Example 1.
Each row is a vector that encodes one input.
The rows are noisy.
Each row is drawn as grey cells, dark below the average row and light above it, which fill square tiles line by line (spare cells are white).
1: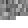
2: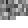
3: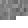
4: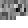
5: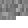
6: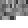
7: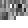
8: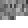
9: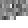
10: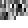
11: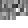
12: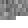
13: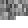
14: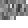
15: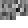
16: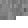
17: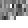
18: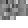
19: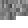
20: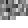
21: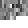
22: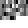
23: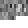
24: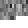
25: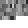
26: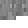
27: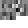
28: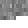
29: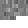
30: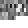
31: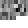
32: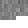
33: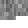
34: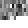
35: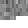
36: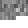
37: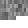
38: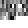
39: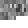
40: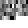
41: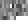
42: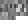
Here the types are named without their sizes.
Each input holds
a point on a line.
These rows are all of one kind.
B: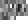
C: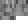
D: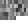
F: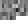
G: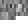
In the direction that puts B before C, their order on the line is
B, F, G, D, C.
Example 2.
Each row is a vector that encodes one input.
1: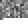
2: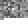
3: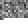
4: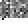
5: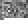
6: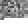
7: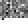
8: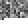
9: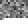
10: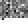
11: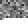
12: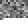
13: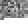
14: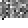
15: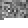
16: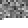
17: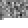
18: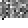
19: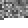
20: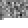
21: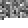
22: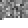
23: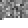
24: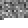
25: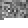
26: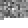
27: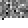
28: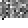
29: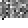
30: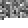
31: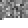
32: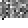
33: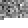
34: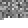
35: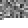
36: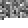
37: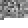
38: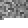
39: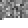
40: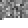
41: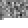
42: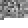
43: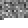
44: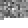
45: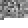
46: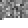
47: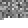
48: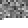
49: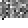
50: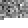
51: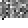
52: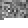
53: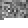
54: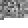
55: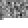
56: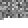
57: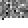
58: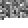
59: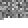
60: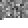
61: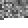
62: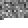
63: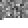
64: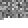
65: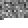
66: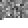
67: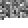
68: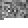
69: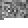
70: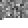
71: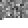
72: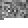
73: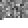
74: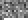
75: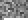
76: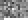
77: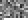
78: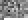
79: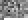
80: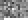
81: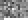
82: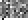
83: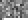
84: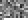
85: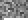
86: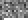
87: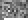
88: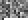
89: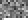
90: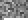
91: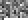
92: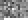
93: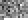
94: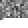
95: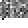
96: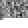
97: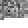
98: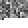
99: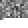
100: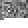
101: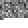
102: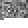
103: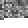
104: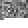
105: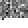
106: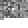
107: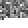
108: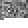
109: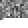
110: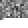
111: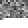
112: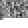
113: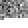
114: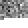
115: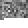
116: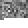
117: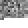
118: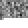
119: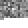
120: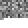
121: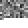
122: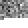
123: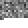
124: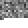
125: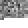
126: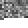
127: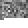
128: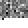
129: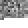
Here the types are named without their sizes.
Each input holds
a point on a line.
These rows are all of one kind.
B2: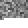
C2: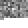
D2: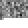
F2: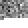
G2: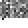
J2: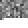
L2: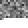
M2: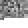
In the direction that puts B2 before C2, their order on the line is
B2, D2, J2, L2, C2, M2, F2, G2.
